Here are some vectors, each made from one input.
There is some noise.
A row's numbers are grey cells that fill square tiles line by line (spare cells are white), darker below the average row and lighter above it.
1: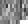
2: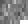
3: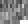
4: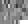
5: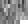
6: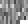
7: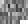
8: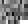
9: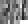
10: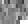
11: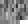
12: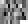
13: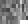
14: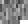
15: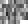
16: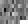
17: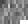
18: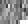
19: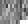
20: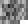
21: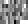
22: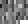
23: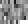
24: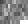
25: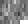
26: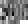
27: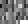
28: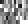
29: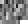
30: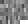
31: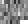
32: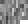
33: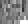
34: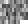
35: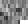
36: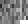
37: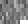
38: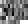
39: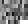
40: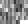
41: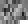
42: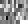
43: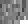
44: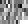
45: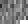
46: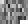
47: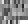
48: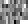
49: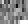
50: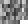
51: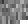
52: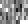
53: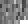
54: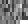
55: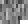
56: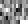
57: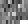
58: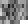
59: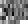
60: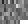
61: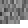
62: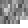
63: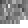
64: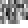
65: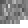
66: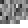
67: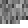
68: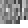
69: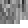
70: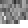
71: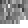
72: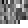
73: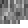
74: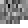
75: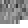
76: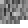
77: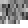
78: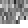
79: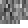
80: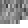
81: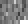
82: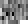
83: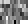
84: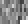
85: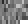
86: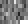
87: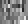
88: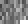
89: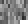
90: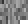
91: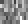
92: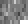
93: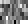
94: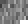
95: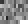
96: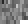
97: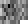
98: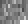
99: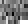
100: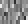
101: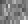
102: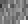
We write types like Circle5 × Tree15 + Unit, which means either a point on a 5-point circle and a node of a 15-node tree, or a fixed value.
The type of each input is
Bool × Bool × Bool × (Circle6 + Unit) + Line5.
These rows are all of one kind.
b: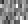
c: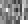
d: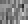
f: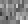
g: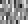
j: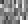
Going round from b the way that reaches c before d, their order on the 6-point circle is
b, f, c, d, g, j.
